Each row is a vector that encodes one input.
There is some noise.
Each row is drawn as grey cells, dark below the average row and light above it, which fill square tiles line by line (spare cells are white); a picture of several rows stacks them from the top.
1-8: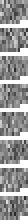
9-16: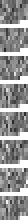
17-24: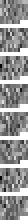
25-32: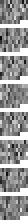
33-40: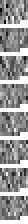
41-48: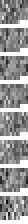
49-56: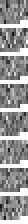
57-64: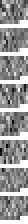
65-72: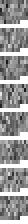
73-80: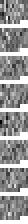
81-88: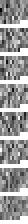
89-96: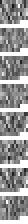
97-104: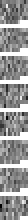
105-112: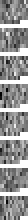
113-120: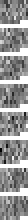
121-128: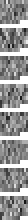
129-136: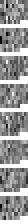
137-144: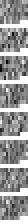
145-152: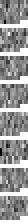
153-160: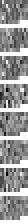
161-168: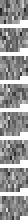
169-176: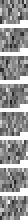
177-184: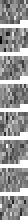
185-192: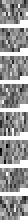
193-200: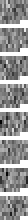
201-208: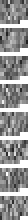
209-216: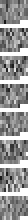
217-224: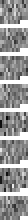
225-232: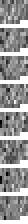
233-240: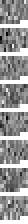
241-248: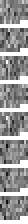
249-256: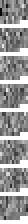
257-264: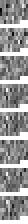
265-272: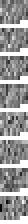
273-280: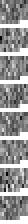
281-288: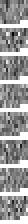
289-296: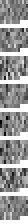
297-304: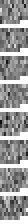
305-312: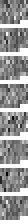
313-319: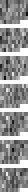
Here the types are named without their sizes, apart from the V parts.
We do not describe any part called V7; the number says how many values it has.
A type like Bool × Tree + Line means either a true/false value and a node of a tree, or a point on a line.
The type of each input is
(Bool × Bool × Bool × Bool + V7) × Line.
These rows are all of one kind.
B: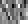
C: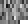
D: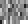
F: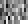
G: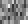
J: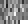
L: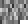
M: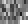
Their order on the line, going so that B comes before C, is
B, M, G, D, L, C, J, F.
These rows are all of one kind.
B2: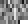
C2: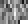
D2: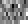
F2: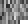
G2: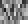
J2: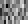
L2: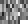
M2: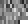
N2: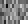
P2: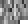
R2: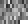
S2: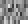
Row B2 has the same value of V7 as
C2, G2, P2 and S2.
